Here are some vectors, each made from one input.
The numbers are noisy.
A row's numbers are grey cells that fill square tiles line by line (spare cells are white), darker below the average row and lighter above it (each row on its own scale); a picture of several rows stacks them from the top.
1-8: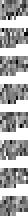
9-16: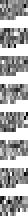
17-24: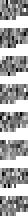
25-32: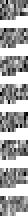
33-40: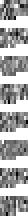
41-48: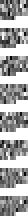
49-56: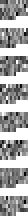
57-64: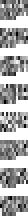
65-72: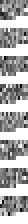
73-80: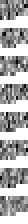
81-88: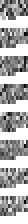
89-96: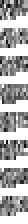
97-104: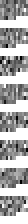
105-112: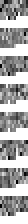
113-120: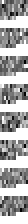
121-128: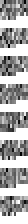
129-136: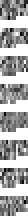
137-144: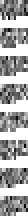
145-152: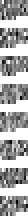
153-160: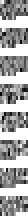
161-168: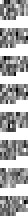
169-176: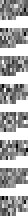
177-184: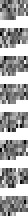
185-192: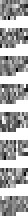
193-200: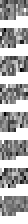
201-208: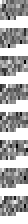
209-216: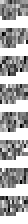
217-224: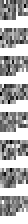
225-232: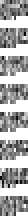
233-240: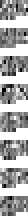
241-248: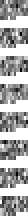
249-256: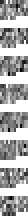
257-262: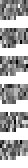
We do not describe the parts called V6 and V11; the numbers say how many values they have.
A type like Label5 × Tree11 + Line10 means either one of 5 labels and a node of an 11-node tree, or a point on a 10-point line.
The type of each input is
(Line5 + V6) × V11 + Line8.
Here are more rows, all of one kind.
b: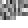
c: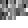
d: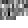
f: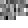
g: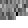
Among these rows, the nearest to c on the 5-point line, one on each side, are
b and g.
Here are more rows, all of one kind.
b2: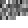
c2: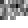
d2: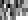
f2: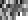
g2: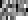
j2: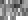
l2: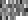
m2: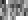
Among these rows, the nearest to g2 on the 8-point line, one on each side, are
c2 and l2.
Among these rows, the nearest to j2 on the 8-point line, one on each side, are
c2 and m2.
